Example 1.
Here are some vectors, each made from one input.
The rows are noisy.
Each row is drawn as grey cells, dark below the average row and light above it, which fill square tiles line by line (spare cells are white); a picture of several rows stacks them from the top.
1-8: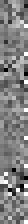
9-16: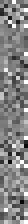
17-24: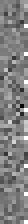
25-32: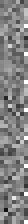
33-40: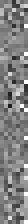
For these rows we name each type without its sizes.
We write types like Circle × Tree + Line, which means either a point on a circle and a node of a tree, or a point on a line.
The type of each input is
Bool × Line.
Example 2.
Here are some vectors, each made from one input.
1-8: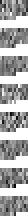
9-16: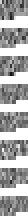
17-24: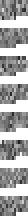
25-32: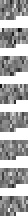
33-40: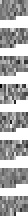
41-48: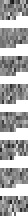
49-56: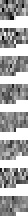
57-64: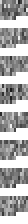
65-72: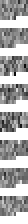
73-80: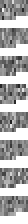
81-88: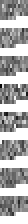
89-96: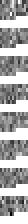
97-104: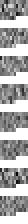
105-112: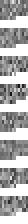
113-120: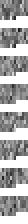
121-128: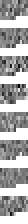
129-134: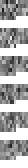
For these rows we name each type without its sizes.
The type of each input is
List(Line).
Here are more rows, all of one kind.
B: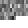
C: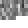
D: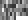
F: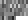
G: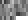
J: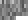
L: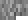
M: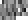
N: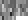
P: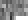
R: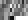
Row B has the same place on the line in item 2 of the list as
C and P.
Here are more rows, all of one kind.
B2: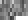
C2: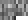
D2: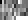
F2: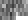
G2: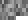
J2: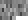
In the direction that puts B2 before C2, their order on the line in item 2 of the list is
F2, D2, J2, G2, B2, C2.
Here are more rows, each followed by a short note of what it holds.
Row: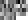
the empty list
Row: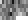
a list of one item
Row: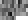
a list of one item
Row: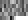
a list of two items
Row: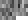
a list of one item
